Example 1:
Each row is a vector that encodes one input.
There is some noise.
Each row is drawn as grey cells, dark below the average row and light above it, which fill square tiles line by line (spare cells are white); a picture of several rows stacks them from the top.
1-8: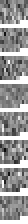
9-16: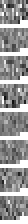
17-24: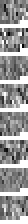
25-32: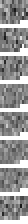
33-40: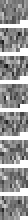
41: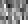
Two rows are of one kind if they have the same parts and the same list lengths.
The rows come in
2 kinds.
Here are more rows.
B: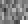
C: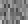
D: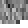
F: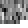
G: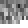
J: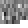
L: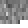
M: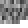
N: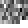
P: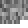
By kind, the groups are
B, C, D, F, G, J, L, P
M, N

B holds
a point on a 5-point circle and a true/false value.
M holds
a fixed value.
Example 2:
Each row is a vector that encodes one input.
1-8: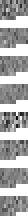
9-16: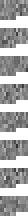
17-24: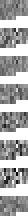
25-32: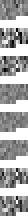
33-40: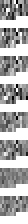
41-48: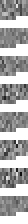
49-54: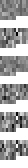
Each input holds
a list of up to two points on a 6-point circle.
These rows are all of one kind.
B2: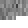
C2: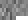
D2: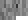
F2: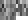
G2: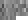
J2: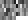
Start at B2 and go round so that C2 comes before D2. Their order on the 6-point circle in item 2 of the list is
B2, F2, C2, J2, D2, G2.
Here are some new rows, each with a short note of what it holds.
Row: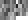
a list of one item
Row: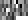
the empty list
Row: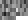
the empty list
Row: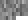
a list of one item
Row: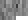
a list of two items
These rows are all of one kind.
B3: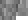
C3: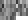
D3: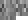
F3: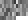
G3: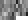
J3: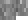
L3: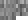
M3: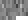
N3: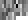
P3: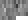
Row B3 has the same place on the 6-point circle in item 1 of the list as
J3 and N3.
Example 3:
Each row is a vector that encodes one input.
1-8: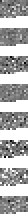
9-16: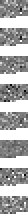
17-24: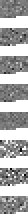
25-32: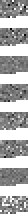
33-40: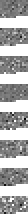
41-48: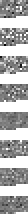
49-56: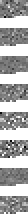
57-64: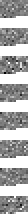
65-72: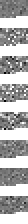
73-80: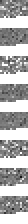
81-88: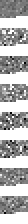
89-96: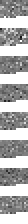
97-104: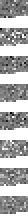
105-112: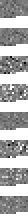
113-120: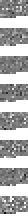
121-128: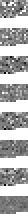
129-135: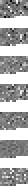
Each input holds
either a point on a 10-point circle and a true/false value, or a fixed value.
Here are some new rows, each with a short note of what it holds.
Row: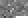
a point on a 10-point circle and a true/false value
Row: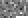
a fixed value
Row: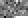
a fixed value
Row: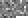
a fixed value
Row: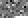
a point on a 10-point circle and a true/false value
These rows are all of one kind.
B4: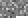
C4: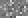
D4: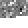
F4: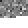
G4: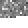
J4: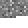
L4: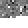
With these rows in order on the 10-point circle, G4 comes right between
F4 and L4.
